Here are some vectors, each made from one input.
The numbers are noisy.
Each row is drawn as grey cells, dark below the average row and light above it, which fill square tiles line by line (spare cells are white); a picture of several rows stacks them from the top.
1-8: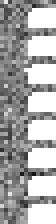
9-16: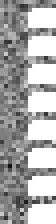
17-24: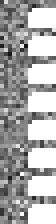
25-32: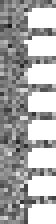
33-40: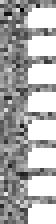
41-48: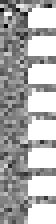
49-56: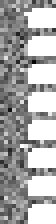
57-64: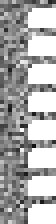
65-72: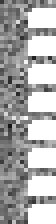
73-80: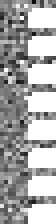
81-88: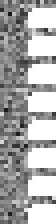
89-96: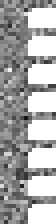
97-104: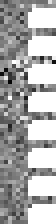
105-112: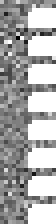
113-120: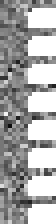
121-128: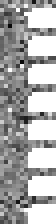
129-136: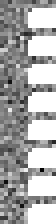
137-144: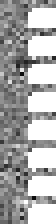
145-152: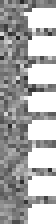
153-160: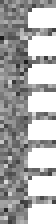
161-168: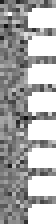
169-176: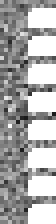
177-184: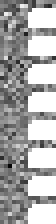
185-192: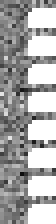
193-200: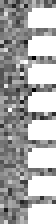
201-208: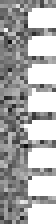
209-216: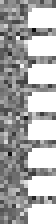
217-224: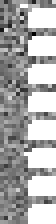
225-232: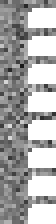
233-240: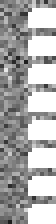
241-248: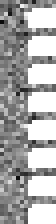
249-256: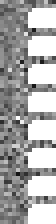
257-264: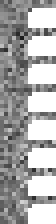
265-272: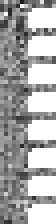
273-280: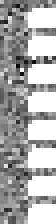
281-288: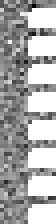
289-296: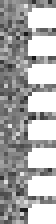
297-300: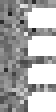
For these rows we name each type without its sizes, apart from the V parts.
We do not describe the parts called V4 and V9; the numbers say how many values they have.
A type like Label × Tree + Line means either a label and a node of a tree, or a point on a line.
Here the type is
(Bool × V4 + V9) × Line.
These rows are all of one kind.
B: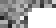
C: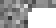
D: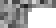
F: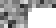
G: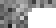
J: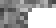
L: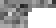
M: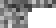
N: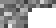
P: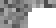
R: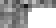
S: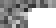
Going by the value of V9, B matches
M and N.
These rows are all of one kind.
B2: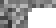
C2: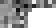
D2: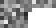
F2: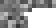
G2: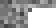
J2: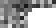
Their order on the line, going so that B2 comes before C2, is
B2, F2, G2, D2, J2, C2.
